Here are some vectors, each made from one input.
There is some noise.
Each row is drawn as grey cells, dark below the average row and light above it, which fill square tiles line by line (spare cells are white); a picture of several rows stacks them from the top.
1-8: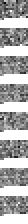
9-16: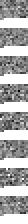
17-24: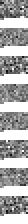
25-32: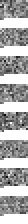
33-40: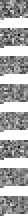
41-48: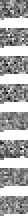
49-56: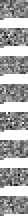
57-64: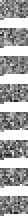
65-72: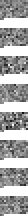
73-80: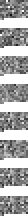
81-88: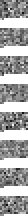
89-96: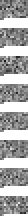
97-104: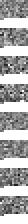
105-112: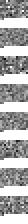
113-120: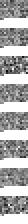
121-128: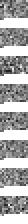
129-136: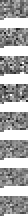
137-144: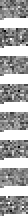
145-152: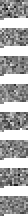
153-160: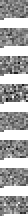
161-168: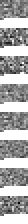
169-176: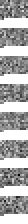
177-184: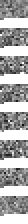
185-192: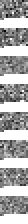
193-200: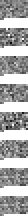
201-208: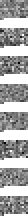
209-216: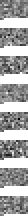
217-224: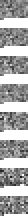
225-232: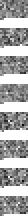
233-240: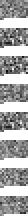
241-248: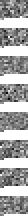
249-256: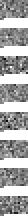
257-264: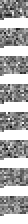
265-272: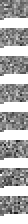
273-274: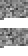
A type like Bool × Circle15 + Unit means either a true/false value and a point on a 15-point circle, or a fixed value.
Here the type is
Tree13 + Tree20.
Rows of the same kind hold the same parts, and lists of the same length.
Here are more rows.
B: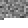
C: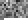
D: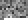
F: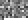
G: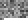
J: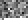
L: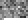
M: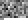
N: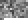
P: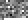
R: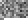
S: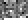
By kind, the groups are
B, D, G, L, N, R
C, F, J, M, P, S

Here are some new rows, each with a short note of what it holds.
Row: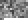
a node of a 20-node tree
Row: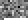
a node of a 13-node tree
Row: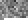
a node of a 20-node tree
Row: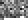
a node of a 13-node tree
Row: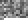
a node of a 20-node tree
